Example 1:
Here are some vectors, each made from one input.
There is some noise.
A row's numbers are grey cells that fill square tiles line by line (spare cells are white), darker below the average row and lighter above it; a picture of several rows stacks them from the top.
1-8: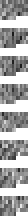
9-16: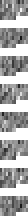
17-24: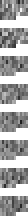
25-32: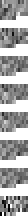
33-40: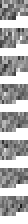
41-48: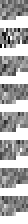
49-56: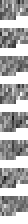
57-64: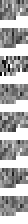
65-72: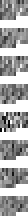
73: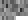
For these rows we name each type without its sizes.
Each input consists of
a list of points on a line.
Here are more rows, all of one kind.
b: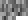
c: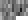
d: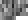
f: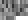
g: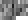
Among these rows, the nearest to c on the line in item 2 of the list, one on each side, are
b and g.
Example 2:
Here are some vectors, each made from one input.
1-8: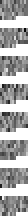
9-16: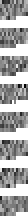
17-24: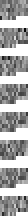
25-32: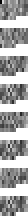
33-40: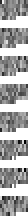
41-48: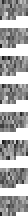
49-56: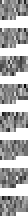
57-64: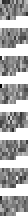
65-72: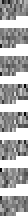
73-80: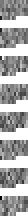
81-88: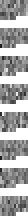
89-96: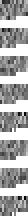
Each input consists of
either a point on a 7-point line, or a point on a 13-point line.
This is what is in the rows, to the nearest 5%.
About 35% of them hold a point on a 7-point line. The rest hold a point on a 13-point line.
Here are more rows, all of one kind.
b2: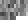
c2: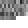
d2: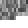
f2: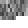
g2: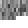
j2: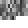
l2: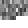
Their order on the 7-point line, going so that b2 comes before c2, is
l2, g2, d2, b2, c2, f2, j2.
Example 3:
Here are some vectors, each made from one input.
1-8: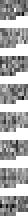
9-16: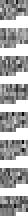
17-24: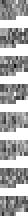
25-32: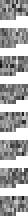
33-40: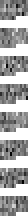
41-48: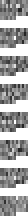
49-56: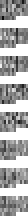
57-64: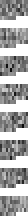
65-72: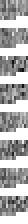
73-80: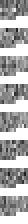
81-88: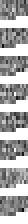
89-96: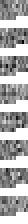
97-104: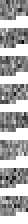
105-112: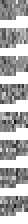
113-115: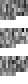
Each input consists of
a point on a 10-point circle, together with either a fixed value, or four true/false values.
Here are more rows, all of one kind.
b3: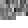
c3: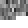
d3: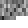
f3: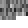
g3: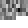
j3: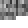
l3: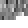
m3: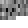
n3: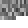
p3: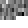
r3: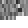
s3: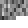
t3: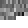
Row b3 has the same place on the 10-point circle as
c3, f3 and t3.
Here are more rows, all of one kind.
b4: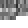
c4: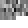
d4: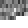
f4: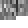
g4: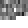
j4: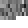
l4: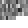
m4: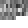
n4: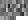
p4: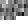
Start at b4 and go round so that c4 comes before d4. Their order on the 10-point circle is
b4, m4, f4, l4, c4, p4, n4, j4, d4, g4.
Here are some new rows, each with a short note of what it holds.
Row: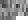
a point on a 10-point circle
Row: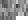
a point on a 10-point circle
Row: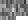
a point on a 10-point circle and four true/false values
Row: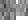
a point on a 10-point circle
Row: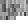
a point on a 10-point circle
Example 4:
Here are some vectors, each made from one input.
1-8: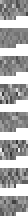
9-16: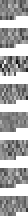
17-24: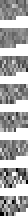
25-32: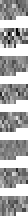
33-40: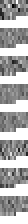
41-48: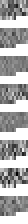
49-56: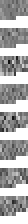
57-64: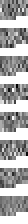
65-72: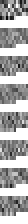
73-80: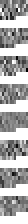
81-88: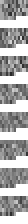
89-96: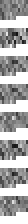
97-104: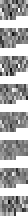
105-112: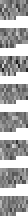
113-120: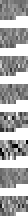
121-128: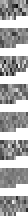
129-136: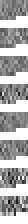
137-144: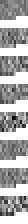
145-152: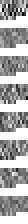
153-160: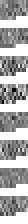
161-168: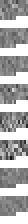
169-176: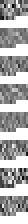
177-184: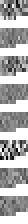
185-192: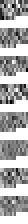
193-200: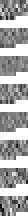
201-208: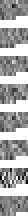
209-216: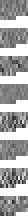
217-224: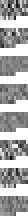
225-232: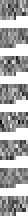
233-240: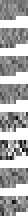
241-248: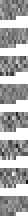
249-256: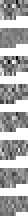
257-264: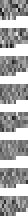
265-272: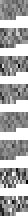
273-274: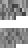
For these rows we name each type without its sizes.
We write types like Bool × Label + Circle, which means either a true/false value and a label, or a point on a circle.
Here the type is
(Circle + Unit) × (Tree + Unit).
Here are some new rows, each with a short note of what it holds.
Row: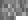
a point on a circle and a node of a tree
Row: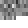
a fixed value
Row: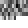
a point on a circle
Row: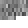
a fixed value
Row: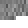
a point on a circle and a node of a tree
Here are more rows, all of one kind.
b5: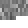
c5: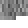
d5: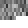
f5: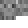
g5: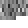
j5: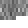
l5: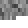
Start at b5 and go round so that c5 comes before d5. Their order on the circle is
b5, g5, c5, d5, j5, l5, f5.
